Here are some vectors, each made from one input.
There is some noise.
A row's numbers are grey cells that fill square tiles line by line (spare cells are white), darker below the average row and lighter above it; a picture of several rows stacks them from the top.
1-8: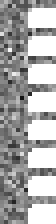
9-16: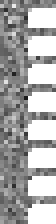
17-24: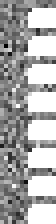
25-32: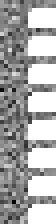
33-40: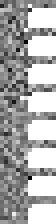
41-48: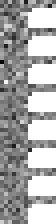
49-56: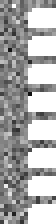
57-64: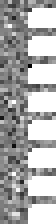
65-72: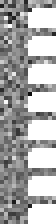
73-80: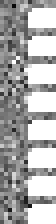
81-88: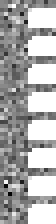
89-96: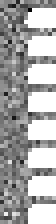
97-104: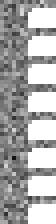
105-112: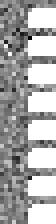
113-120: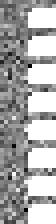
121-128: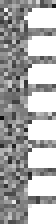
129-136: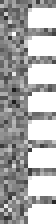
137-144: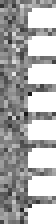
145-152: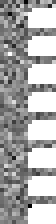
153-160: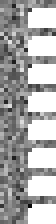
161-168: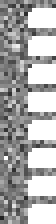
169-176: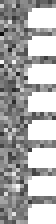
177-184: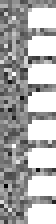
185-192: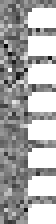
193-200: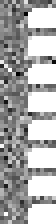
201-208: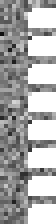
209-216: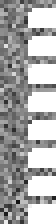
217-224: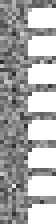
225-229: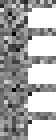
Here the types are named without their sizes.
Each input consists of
a point on a line and four true/false values.
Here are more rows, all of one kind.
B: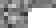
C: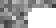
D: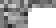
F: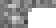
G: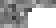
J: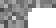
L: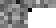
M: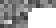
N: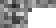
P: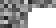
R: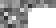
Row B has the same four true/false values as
D, F and P.
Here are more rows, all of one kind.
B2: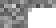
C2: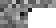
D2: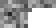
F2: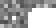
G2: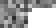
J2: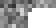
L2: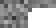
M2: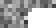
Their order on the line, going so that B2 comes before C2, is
M2, F2, B2, D2, G2, J2, L2, C2.
